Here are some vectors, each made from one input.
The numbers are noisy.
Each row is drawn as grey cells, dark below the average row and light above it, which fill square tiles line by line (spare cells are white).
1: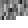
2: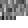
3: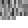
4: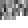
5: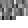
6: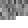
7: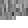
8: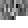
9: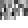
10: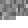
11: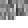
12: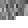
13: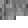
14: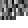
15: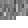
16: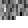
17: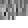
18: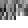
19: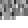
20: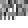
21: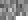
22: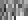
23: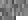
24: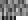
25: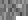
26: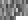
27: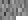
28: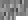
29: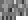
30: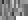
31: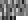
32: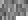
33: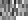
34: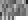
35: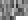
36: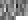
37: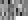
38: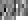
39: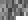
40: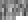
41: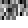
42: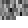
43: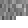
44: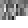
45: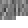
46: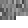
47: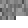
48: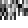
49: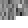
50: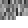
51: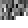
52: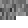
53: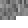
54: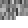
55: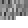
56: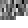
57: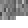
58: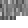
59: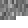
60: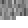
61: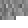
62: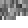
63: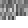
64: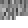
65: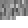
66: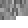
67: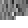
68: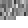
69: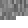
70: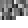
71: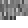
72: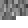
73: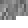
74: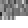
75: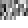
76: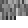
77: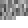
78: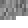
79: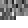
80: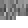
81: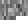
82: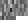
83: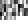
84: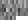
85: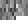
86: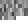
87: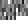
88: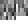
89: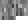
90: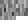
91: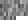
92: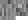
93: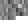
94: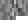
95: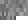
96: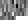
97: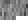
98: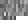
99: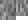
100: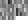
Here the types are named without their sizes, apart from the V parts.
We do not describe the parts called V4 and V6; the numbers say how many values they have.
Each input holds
a label, together with either a true/false value and a value of V6, or a value of V4.
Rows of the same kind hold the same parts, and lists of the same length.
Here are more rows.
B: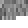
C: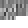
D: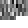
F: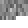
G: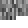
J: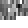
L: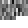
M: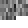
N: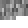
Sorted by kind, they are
B, D, G, L, M, N
C, F, J

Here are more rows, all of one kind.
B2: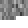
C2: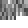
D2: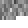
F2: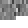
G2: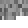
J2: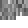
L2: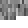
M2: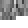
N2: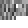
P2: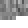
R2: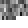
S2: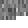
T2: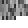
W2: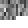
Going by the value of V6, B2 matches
D2, L2, R2 and W2.
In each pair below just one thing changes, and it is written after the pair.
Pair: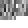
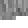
the true/false value
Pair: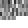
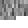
the true/false value
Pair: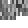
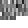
the value of V6
